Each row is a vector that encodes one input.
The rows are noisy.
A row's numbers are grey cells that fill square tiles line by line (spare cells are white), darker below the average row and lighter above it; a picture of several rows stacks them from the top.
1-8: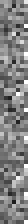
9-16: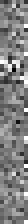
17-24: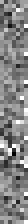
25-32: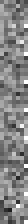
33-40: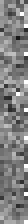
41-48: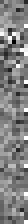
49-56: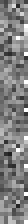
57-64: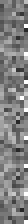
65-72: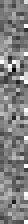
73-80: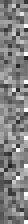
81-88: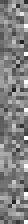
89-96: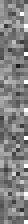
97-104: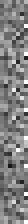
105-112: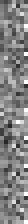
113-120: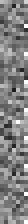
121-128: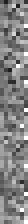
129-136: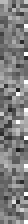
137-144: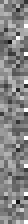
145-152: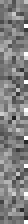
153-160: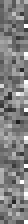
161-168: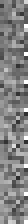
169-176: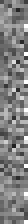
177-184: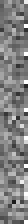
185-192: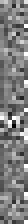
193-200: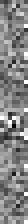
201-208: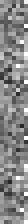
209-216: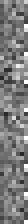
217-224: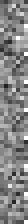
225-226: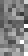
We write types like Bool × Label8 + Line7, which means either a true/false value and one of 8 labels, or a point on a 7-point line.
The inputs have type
Bool × Bool × Bool + Unit.
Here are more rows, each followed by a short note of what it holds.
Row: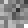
three true/false values
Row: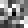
a fixed value
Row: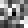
a fixed value
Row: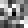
a fixed value
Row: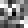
a fixed value
